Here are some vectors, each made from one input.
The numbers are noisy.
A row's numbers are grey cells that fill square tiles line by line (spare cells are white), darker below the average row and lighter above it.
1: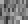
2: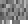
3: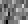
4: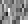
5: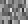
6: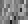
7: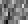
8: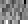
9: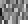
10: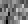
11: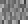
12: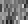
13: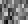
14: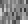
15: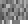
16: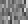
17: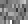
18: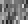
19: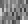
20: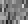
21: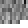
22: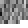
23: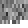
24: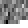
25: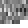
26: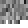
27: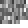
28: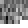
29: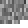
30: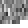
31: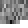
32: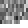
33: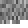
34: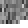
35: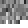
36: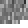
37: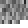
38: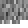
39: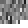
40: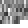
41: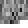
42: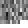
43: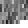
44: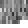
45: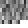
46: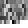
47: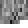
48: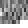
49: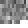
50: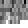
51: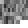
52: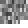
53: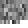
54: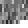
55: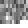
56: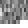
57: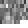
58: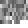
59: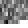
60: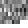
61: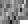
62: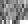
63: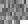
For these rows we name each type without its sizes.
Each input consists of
either a point on a circle, or a point on a line.
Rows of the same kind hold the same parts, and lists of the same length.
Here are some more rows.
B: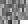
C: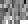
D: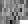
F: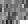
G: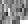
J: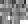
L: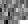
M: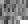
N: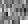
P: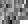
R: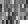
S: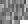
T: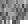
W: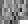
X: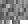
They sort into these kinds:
B, C, J, S
D, F, G, L, M, N, P, R, T, W, X

